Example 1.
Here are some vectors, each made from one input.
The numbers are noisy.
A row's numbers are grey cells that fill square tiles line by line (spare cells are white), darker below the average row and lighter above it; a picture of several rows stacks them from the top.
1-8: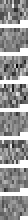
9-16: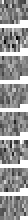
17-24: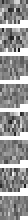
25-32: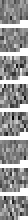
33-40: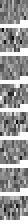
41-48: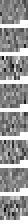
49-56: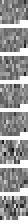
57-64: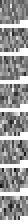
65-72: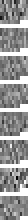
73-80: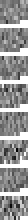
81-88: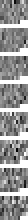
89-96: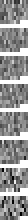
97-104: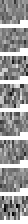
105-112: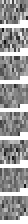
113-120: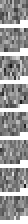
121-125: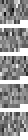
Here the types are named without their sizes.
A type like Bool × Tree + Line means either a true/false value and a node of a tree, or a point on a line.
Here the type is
(Bool × Bool × Bool + Unit) × Label + Line.
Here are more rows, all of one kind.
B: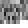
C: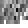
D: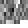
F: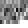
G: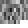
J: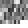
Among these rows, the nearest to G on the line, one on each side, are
B and J.
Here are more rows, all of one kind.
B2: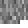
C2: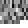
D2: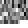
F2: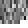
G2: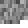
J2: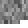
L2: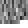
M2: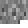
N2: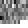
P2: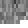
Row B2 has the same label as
C2, M2 and N2.
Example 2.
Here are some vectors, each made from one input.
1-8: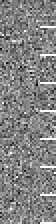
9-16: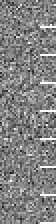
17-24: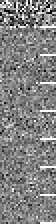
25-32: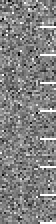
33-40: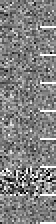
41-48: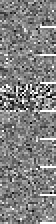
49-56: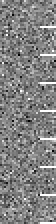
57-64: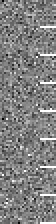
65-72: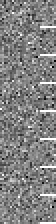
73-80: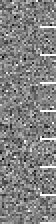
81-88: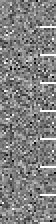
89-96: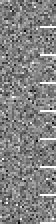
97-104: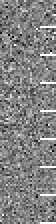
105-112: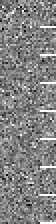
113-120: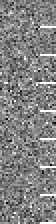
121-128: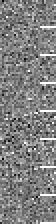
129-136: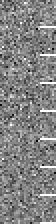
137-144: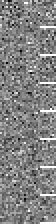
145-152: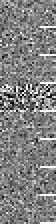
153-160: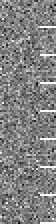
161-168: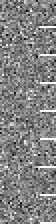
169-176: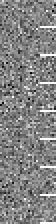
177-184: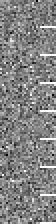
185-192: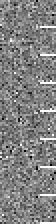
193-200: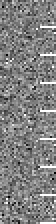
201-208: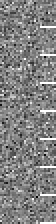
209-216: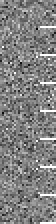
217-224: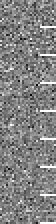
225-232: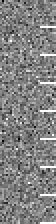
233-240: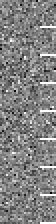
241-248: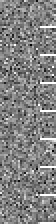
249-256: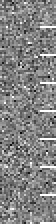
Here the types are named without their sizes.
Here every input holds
either a point on a circle, a node of a tree and a true/false value, or a fixed value.
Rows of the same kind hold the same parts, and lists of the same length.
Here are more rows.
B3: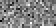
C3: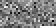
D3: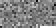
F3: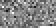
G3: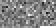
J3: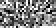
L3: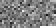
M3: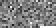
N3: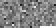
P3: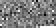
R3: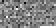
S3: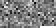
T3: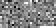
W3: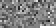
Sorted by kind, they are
B3, C3, D3, F3, G3, L3, M3, N3, P3, R3, S3, T3, W3
J3

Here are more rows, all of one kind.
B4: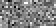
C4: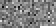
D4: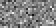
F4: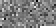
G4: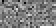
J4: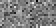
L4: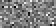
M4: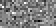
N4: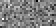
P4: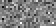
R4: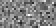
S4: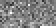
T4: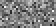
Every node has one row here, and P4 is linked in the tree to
S4.
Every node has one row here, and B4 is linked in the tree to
S4.
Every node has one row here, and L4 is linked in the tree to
R4, S4 and T4.
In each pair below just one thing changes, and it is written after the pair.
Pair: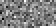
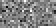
the node of the tree
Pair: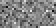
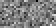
the node of the tree
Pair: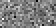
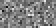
the place on the circle
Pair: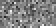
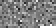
the place on the circle
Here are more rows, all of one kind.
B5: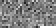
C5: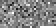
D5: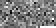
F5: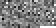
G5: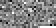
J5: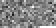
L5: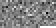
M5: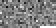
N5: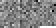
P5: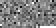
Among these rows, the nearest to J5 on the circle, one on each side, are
L5 and N5.
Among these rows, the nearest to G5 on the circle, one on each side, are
C5 and F5.
